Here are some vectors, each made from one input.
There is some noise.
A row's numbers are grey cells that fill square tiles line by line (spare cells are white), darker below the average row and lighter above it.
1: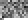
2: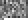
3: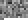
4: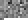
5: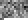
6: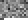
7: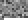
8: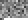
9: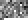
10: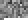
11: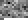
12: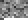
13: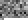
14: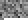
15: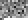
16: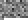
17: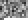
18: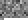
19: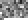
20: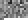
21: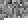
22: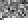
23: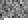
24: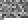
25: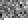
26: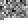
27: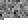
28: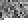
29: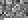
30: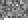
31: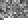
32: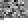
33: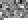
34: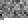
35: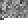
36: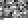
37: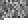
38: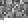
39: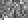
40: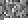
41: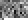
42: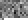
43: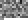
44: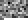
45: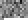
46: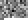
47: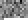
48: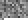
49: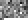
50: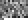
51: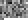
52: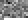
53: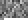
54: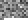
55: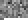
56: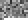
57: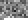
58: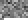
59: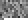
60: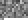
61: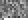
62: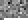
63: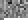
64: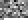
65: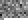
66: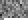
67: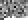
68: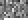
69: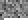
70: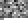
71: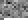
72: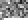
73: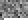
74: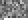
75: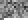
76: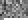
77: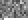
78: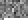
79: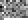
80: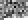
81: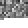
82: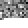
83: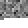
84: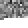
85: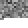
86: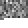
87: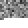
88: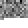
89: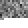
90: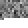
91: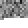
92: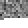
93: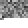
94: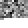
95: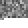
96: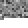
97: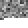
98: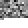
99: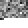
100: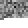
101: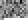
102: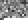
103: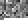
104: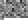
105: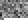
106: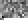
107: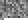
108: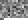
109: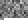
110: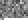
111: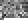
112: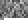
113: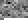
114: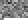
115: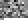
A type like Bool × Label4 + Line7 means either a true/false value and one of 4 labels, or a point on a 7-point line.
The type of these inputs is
Bool × Bool × Bool + List2(Line7).
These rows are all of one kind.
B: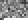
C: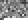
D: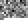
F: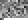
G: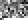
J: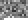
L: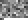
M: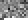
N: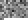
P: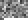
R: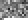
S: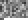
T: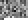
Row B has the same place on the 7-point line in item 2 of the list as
C, D and N.
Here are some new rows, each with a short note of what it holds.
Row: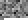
three true/false values
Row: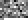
the empty list
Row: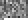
three true/false values
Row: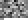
the empty list
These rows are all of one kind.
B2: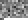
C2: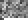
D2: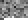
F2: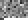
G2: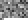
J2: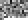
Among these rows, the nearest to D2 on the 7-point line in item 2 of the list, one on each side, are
F2 and G2.
